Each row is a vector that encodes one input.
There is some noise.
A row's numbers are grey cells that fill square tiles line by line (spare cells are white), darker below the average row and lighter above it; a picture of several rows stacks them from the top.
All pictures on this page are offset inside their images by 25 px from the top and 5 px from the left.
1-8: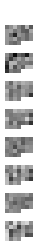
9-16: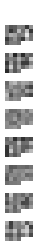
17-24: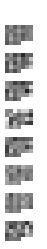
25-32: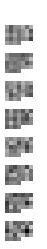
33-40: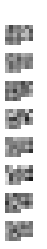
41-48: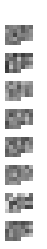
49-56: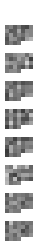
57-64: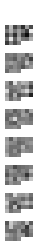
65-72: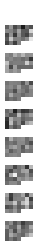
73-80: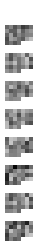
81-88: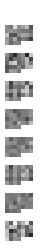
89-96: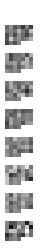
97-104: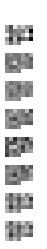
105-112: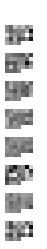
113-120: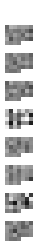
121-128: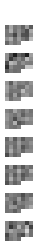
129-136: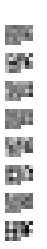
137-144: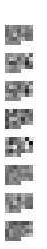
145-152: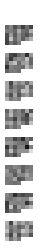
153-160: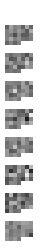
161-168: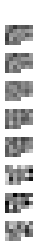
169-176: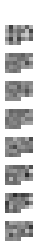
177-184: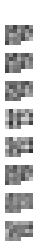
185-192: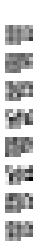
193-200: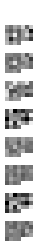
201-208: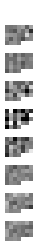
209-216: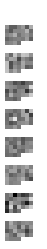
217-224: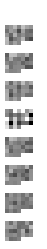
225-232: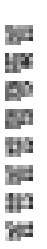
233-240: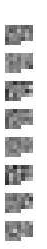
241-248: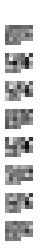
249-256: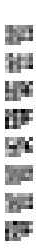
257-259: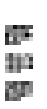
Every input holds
a point on a 5-point line and a true/false value.
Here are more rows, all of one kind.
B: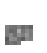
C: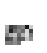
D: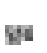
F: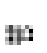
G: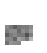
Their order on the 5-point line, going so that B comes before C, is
D, G, F, B, C.
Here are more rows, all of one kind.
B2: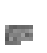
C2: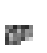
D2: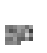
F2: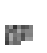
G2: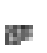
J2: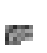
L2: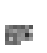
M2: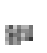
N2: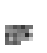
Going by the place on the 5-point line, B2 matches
J2, L2 and M2.
